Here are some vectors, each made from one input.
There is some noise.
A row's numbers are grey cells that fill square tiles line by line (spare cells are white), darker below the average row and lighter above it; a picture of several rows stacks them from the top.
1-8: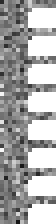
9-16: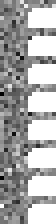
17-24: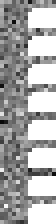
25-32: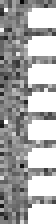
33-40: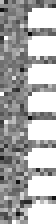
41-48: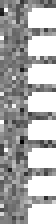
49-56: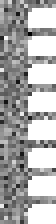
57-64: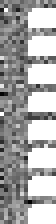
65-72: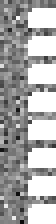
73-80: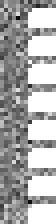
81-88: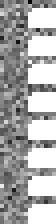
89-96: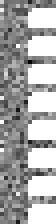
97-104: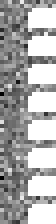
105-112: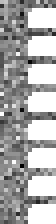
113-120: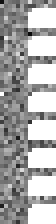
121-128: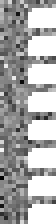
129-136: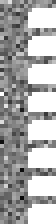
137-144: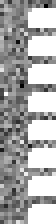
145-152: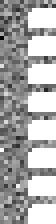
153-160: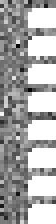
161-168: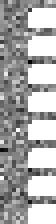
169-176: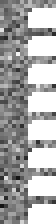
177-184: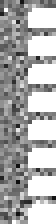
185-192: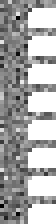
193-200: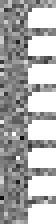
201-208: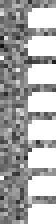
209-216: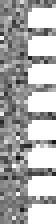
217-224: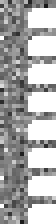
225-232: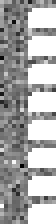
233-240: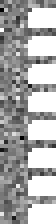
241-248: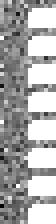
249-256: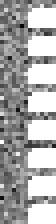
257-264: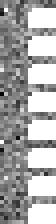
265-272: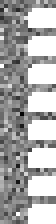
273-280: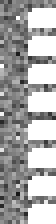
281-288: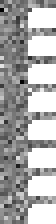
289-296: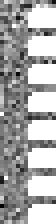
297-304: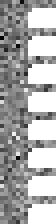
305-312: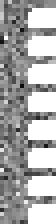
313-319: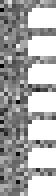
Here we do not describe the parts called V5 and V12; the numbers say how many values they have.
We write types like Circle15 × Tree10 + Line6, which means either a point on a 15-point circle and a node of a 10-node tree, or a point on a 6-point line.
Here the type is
(Bool × Circle10 + V5) × V12 + Unit.
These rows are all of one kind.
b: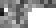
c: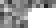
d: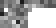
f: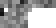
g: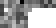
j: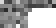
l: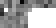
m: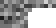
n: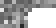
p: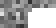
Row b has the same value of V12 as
d, f, g and l.
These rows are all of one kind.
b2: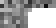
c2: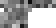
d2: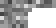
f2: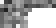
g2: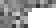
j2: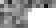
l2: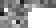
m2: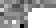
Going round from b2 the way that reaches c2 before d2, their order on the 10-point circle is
b2, c2, f2, d2, l2, m2, g2, j2.
